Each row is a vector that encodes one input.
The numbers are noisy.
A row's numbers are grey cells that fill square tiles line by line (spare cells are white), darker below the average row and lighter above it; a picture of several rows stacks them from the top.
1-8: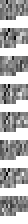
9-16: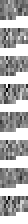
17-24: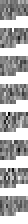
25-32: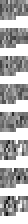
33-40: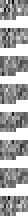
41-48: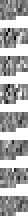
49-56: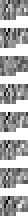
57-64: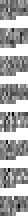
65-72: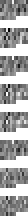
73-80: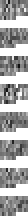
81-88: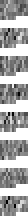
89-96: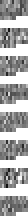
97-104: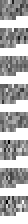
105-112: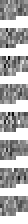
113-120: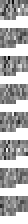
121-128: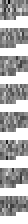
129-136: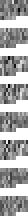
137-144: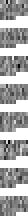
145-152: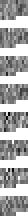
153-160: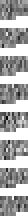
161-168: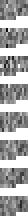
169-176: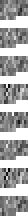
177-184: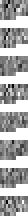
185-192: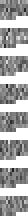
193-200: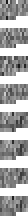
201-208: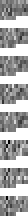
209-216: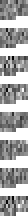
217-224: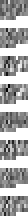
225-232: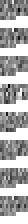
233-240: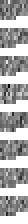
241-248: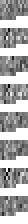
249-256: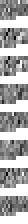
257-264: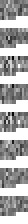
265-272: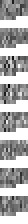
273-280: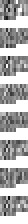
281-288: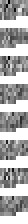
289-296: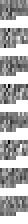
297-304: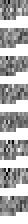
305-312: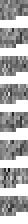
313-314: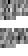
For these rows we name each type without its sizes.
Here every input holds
a node of a tree and a true/false value.
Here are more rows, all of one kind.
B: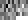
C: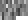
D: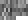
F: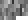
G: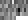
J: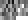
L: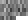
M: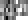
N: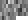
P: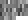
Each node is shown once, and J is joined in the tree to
B and F.
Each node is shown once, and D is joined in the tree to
L and P.
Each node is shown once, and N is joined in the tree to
C and P.
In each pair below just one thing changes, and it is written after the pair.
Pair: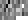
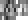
the node of the tree
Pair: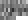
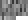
the node of the tree
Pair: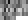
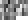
the node of the tree
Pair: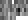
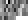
the true/false value
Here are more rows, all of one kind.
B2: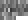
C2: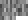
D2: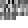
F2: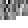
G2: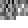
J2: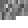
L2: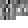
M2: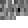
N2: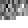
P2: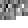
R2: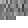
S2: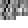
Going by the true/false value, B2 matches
C2, J2, M2 and R2.
